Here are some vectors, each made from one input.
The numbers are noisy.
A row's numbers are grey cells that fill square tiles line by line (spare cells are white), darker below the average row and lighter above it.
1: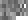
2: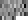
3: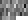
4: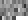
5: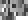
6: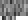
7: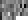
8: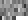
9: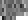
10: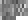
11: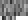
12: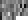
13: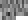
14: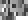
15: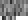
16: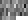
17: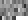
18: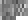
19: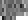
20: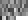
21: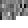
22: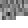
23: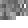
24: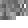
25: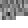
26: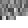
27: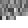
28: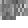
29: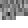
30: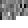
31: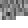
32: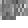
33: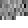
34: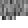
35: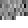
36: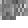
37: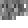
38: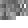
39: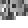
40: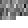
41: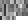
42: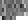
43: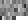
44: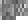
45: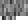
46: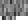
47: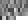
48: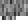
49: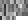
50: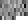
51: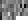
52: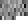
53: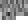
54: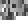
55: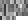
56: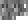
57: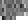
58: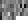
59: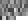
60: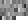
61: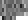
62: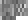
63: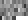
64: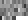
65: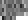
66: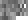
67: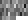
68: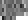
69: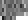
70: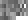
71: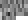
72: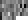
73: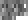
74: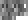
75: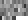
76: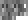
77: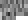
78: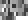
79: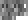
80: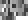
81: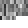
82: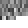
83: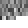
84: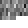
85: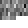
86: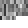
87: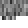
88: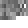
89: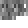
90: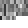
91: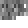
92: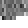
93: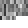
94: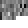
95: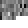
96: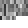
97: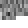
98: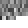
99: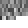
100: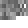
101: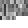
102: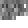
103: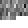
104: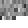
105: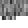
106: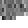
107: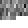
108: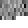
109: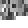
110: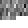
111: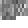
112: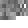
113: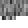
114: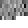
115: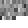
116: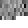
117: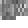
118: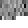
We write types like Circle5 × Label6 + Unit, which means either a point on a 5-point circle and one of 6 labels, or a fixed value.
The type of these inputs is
Bool × Circle6 + Unit.
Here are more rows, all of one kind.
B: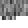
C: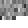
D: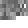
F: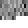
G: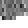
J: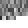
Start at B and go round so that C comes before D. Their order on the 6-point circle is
B, F, C, D, J, G.
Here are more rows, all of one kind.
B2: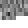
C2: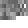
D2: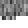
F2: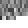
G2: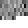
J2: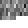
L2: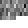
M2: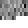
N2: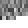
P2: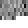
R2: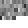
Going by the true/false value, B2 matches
C2 and D2.
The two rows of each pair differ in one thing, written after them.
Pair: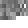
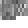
the place on the 6-point circle
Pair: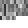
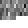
the place on the 6-point circle
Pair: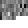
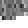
the true/false value
